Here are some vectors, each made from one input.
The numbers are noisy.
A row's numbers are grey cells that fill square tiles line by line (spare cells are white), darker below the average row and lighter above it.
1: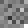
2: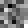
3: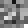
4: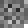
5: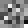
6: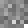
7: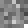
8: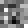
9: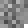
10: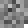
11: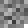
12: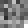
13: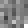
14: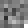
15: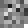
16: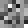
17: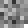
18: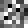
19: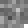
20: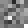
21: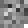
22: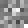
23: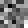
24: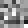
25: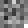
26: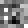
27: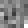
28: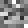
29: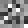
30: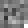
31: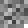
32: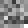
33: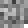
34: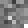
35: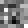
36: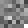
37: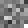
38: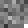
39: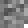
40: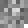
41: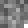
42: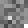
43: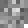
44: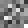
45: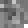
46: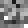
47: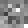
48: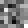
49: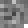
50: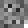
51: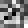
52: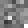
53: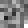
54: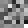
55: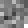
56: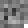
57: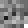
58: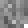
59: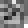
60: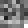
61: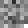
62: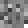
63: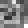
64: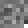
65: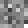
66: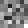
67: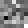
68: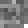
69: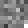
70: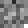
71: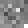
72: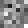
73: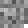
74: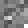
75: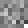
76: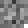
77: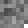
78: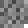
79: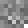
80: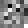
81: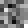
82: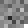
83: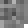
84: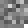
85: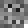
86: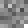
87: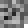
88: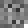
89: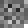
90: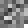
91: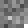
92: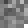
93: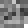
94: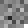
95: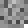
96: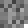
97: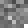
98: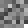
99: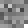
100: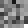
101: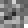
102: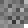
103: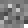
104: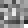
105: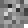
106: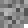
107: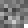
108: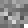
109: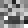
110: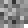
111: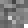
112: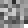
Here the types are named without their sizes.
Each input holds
a list of points on a line.
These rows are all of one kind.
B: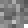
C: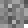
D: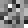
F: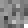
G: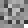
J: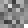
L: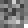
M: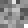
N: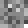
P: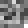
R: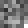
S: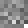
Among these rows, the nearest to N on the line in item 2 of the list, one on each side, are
C and G.
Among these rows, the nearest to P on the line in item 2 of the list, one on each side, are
M and R.
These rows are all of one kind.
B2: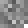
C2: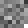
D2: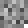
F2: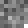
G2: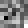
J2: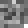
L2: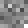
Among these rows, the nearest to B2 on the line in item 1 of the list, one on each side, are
D2 and L2.
